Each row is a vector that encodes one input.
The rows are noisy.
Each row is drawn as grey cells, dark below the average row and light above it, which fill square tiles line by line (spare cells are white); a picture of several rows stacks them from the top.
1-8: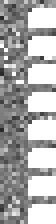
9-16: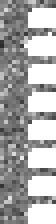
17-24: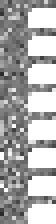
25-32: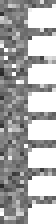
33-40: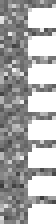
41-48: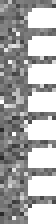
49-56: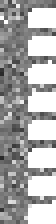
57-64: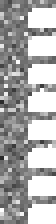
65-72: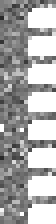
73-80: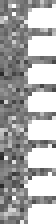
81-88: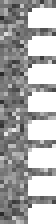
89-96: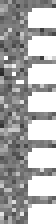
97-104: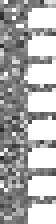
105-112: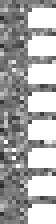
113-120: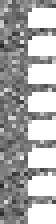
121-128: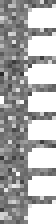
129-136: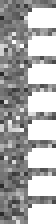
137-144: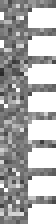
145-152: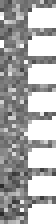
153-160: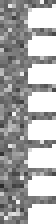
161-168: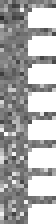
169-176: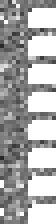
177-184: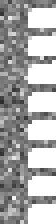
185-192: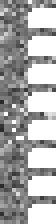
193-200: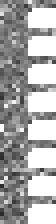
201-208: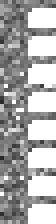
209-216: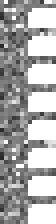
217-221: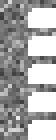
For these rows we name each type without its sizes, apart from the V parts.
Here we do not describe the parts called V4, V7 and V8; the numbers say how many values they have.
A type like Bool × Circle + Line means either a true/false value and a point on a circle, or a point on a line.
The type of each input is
Bool × V4 + List(Line) + V7 × V8.
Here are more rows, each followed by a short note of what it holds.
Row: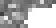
a list of two items
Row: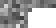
a value of V7 and a value of V8
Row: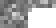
a list of two items
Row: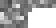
a list of two items
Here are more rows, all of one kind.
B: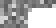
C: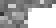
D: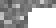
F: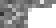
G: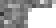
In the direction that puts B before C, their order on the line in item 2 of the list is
B, D, G, C, F.
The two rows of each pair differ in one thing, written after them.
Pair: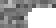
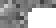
the value of V8
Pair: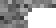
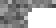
the value of V7
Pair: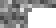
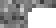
the value of V8
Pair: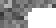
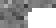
the value of V7
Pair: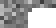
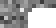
the value of V7
